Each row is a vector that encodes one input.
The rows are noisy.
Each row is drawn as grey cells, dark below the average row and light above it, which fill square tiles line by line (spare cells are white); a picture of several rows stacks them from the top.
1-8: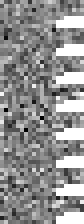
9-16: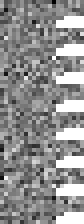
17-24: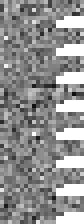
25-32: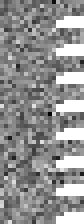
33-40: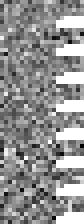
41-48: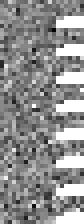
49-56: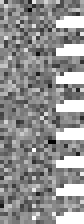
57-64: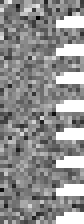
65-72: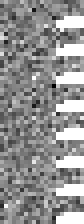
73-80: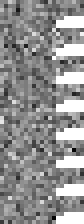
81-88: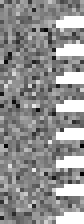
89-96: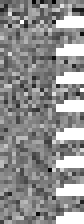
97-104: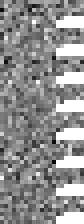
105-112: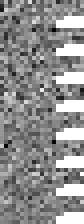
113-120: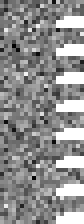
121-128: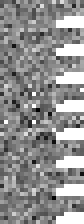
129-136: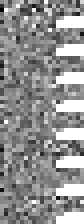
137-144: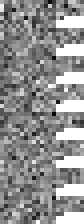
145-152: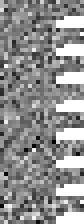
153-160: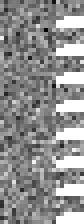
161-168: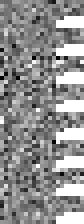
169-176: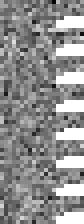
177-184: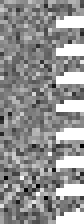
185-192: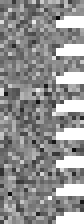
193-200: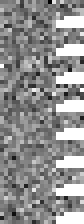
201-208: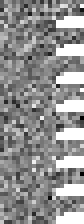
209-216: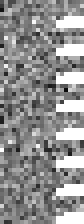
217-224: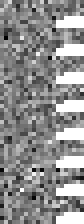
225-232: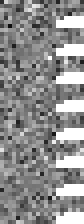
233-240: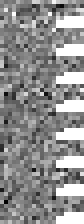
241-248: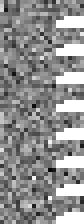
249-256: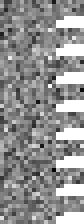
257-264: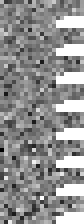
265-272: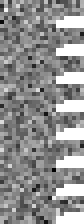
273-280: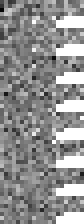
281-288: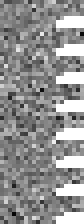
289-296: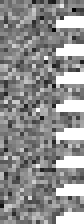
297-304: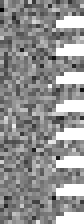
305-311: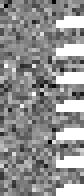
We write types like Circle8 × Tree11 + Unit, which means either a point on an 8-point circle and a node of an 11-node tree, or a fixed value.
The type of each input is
Circle6 × (Tree7 + Unit) + Line7 × Tree16.
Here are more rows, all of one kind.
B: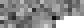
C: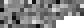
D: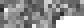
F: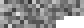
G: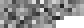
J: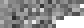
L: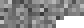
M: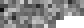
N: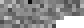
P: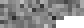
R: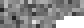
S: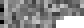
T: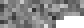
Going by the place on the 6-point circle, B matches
P, S and T.
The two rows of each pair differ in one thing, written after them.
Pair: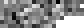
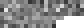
the place on the 6-point circle
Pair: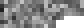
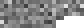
the place on the 6-point circle
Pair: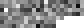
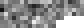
the place on the 6-point circle
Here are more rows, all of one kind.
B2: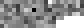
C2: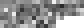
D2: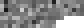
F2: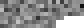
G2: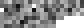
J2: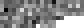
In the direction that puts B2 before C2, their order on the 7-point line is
J2, D2, F2, B2, G2, C2.
